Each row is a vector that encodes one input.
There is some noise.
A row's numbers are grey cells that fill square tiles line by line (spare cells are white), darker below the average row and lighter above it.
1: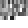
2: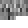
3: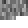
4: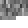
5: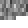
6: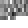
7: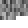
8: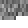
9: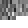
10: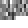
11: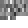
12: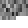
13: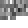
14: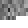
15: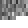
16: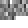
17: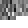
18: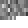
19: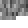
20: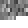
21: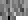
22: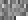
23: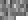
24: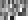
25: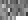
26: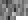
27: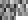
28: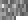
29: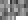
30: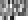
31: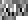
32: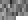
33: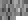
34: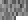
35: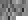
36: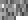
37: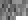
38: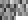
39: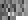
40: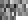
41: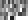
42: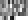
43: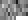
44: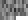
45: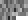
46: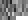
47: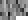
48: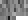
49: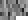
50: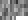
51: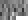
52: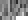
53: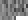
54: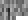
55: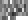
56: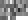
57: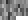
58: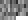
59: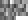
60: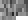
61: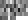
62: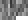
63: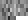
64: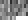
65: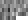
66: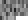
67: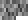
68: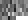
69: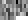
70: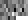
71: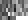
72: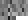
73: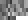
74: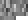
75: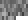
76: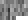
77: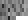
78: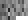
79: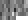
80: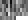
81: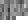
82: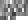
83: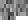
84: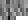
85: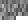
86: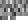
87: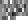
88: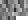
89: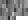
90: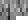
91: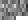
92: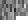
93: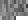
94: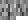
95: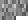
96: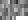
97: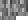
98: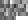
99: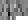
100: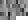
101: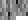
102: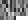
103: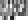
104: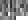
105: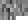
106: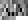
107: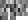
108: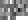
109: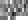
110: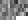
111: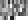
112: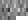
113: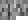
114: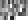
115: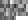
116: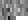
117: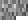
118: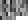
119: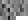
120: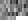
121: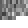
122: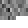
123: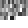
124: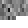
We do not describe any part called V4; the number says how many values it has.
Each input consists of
a list of up to three items, each a true/false value and a value of V4.
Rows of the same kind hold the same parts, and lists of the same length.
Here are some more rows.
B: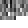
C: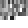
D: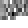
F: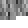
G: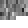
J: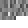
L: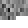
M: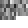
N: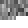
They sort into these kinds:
B, J, L
C
D, M
F, G, N

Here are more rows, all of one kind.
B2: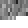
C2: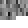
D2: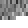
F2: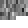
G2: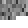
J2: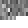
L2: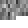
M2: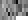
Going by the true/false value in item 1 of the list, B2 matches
J2 and M2.
